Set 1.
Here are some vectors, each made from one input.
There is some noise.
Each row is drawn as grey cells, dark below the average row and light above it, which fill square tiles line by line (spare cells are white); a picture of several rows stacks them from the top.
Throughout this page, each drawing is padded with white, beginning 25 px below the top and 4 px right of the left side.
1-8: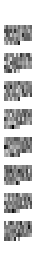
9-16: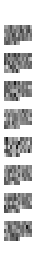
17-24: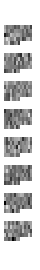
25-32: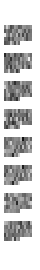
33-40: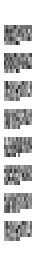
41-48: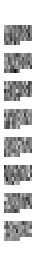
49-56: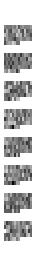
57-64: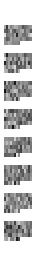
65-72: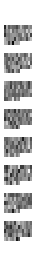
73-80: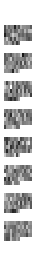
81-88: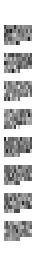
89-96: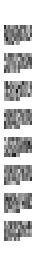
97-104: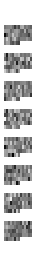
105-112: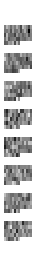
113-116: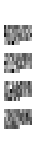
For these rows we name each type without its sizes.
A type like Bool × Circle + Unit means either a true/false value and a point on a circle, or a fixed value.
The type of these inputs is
Circle × (Label + Line).
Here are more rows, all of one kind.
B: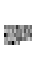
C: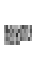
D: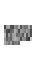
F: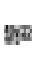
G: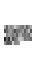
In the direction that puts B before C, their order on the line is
D, B, C, G, F.
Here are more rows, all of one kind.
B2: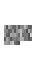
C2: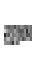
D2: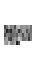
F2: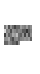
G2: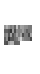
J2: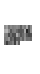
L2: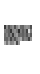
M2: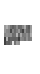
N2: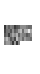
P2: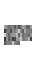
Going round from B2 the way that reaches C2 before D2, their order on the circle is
B2, G2, P2, M2, J2, F2, C2, N2, L2, D2.
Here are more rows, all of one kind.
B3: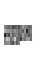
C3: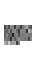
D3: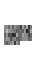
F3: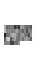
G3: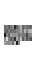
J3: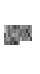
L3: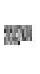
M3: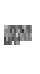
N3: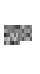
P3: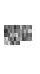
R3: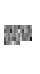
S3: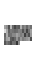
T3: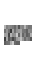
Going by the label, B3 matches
C3 and D3.
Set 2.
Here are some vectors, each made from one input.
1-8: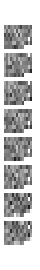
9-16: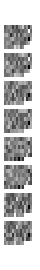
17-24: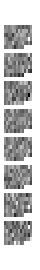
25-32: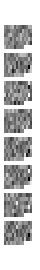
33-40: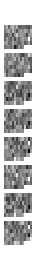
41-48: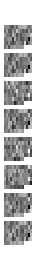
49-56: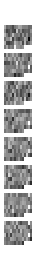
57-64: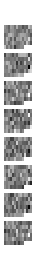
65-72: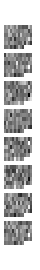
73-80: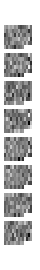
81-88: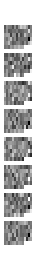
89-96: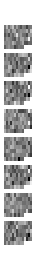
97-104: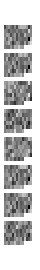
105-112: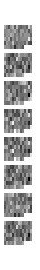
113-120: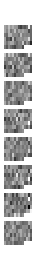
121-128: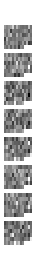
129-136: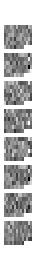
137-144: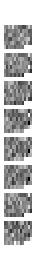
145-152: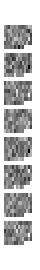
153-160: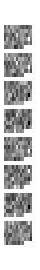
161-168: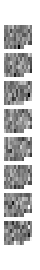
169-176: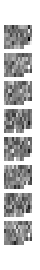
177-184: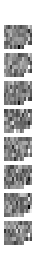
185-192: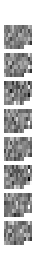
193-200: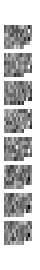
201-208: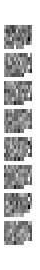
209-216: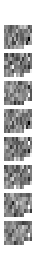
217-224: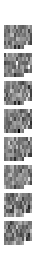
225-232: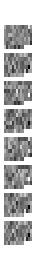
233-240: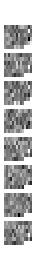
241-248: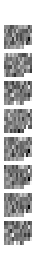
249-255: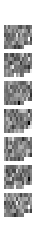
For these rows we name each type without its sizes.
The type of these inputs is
(Bool × Bool × Bool + Unit) × Circle + Line.
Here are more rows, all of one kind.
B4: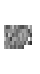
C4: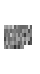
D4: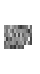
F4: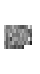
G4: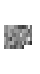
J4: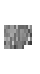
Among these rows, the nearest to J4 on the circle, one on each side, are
B4 and C4.
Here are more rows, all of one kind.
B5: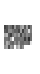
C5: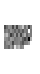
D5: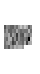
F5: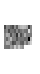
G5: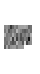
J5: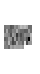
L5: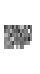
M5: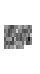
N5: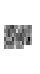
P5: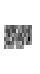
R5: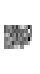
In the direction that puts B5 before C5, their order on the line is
B5, L5, C5, R5, F5, D5, J5, G5, M5, N5, P5.
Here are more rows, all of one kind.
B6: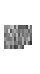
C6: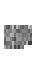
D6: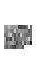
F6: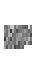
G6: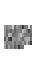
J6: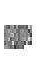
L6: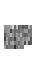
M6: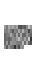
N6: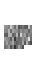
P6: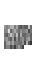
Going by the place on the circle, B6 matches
C6, J6, L6 and P6.
